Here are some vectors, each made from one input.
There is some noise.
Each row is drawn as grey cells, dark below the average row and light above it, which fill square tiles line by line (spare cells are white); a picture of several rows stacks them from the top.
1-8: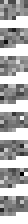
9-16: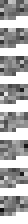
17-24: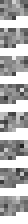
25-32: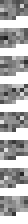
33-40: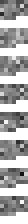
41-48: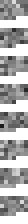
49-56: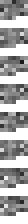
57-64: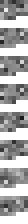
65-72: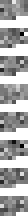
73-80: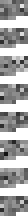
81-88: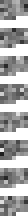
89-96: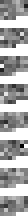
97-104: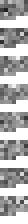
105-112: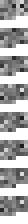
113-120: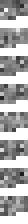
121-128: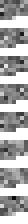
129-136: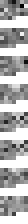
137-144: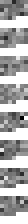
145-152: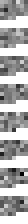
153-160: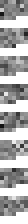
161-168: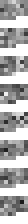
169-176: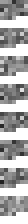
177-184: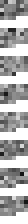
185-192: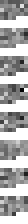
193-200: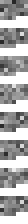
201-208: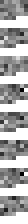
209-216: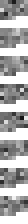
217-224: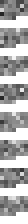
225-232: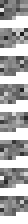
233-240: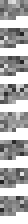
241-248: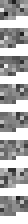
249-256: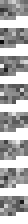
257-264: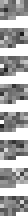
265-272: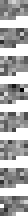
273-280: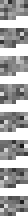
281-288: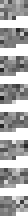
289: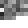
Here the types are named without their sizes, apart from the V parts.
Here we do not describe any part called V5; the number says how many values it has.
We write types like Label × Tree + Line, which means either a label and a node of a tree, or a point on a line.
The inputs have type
List(Bool × V5) × Tree.
